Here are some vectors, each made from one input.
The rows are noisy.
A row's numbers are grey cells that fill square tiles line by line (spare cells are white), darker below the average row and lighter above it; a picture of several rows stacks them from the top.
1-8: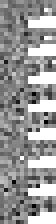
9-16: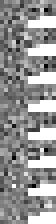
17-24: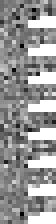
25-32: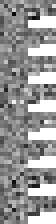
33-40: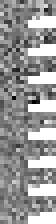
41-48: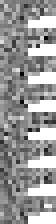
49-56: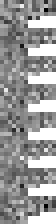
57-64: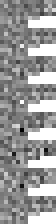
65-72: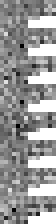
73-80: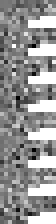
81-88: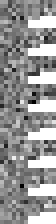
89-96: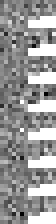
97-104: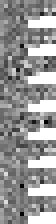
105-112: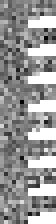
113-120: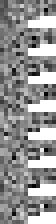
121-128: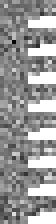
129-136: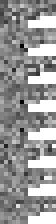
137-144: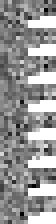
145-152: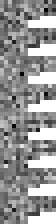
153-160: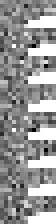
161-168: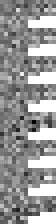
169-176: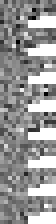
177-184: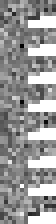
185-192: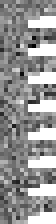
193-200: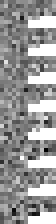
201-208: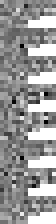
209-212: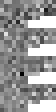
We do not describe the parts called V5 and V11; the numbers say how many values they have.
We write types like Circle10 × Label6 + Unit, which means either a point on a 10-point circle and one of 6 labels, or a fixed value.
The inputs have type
Bool × Bool × Bool × V5 + Line4 × Line6 × V11.
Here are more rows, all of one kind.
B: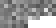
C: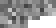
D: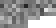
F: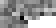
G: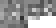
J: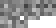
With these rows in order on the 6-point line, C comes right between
B and J.
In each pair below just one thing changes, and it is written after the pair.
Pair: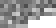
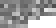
the place on the 4-point line
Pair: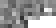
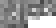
the value of V11
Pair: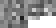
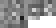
the place on the 6-point line
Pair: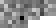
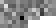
the place on the 4-point line
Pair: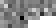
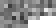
the value of V11
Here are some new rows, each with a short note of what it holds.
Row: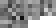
a point on a 4-point line, a point on a 6-point line and a value of V11
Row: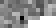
a point on a 4-point line, a point on a 6-point line and a value of V11
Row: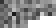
three true/false values and a value of V5
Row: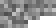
a point on a 4-point line, a point on a 6-point line and a value of V11
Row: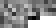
three true/false values and a value of V5
